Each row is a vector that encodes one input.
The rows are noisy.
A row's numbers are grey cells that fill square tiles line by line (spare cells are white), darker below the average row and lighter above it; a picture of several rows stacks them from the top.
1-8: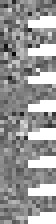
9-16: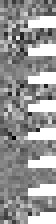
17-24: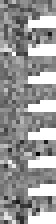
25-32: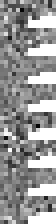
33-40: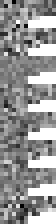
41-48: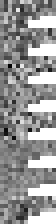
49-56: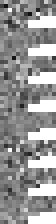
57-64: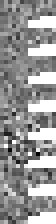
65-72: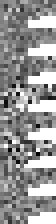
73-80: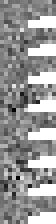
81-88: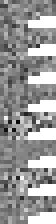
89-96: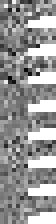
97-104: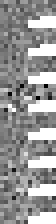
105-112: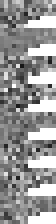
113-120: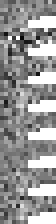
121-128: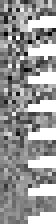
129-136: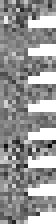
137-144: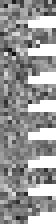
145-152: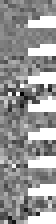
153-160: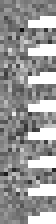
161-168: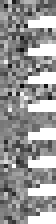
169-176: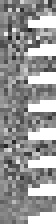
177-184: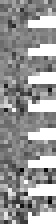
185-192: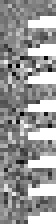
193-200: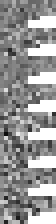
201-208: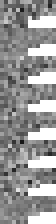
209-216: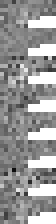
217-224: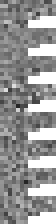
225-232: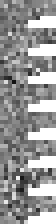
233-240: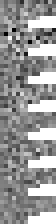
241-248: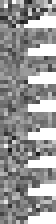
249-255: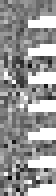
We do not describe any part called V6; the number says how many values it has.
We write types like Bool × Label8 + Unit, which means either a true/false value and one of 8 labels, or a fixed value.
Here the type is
(Bool × Circle9 + Label7) × V6.
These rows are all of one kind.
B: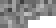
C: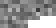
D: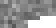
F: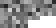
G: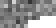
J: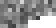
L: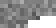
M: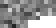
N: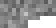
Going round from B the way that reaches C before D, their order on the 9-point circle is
B, J, M, F, G, N, L, C, D.
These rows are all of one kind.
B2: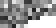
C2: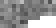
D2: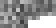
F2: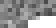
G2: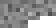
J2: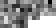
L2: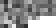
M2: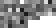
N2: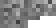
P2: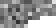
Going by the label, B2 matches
C2, D2, F2 and M2.
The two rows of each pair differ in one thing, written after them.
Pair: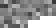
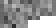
the value of V6
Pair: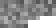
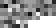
the value of V6
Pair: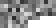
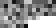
the true/false value
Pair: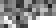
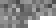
the place on the 9-point circle
